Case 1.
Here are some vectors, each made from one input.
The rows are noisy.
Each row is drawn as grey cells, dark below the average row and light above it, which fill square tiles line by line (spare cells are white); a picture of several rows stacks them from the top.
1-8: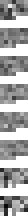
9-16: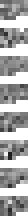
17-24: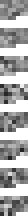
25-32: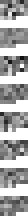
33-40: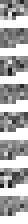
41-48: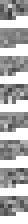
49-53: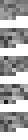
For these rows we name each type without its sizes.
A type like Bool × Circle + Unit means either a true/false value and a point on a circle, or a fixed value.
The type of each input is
Tree.
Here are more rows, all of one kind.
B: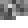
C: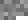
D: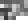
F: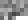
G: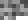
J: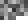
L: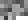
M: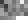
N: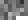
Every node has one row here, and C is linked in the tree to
L and M.
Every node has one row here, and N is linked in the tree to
G and J.
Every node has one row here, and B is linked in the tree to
G.
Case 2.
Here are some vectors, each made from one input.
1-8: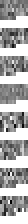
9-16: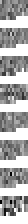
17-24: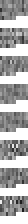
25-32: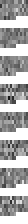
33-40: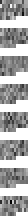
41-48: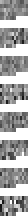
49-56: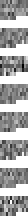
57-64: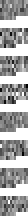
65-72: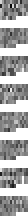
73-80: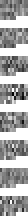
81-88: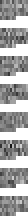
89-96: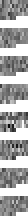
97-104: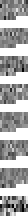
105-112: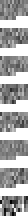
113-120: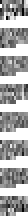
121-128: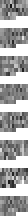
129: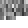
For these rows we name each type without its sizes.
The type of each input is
Tree.
